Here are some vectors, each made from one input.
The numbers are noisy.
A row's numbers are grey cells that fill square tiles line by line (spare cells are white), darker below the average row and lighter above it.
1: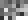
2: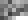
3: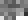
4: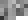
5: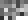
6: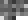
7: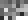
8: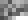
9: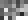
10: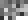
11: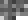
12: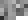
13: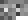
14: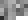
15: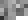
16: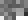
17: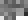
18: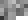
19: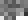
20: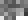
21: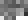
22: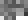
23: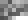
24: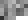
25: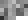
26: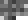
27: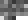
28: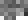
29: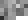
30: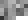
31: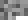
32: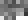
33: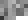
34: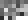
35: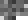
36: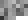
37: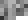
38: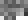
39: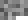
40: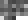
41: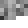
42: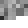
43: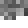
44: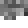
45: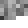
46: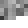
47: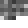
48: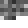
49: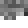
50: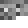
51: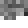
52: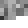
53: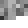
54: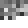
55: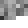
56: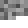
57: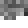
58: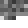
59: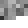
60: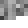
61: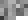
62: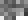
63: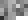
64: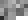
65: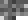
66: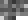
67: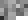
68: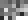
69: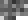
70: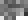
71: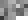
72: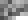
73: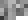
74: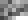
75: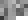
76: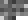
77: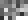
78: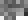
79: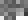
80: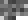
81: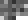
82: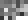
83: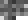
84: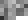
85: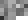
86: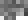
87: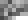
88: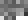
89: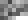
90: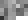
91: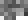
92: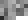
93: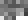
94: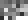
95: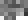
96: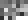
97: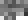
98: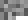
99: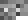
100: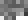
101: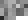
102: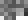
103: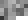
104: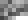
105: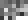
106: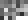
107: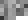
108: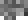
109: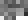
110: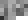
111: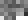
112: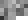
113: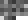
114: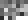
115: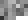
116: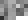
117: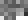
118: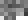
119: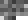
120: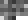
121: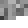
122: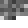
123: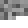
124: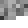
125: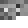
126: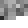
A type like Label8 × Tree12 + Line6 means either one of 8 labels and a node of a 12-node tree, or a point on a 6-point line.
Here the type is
Tree7.
